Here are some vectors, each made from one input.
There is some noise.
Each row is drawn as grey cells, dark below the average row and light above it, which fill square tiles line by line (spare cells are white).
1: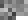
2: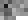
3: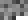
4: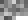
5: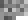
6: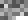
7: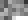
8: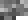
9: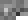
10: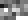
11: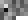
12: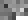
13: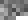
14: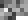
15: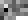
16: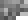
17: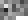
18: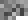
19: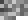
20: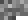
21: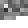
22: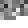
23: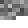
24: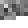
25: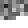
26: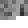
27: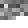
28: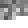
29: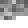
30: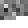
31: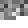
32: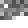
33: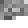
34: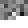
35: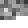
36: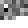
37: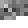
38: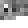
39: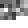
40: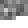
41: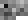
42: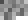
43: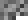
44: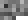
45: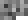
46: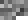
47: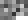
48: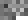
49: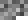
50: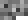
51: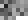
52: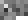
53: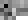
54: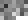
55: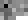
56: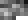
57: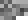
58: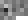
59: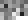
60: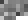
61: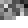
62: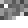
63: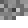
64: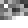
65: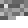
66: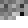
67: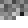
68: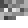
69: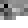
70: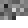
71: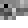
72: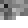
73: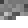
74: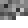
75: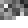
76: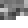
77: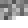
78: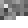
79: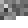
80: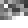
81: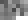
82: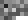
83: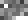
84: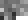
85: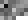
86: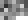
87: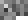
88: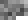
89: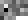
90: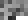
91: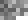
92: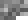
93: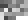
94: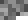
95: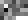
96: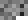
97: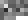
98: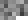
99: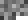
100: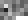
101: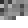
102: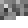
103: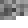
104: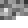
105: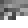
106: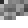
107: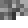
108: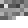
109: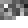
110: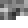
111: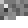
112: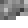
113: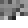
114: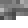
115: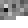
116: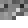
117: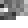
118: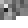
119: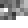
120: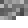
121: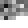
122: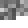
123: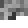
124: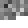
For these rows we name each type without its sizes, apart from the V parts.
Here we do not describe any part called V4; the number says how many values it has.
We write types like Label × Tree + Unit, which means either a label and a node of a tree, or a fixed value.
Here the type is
(Label + Line) × List(V4).
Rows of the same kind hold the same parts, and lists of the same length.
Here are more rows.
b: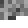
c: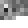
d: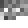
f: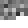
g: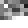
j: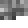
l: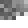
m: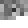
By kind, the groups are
b
c
d, f
g
j
l, m

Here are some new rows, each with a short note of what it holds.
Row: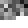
a point on a line, together with the empty list
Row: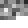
a point on a line, together with a list of one item
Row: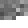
a label, together with a list of two items
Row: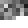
a point on a line, together with the empty list
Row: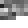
a point on a line, together with a list of one item
